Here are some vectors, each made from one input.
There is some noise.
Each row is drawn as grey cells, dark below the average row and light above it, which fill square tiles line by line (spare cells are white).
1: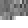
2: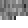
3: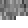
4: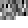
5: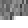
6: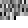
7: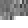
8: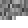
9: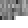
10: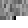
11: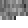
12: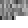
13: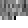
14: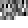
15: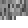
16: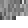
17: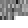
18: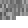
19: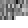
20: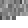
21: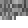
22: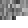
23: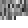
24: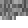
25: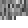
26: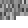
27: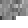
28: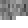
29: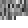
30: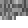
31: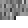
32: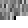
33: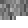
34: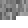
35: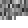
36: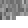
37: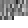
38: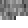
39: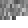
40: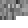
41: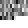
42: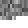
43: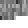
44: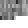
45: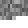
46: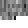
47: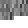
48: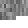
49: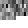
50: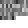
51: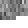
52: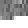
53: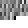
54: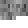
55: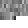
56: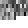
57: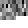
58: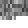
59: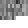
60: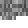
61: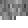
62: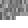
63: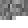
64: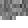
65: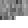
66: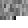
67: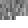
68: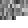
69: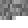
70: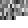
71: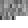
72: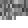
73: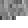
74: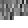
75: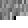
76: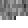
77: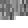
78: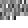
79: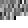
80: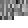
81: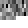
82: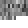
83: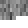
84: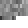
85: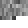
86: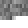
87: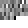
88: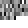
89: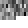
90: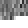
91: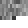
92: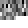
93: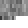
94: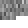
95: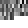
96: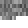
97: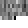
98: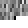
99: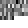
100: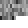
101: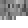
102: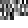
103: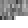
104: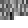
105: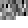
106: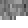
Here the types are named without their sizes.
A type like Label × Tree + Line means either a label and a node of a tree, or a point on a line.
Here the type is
List(Bool × Line).
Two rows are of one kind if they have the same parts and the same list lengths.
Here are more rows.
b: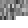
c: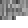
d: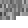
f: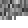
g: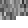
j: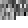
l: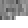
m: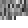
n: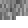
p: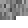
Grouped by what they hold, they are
b, c, d, l, n, p
f, g, m
j

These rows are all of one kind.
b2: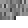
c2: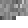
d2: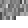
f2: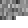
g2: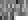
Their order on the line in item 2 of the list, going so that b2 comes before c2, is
d2, b2, g2, f2, c2.
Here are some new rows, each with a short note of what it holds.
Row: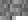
a list of one item
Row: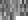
a list of one item
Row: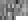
a list of two items
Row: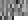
a list of two items
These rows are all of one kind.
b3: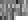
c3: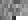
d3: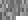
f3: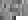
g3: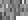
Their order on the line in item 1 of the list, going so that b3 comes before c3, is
b3, g3, d3, f3, c3.
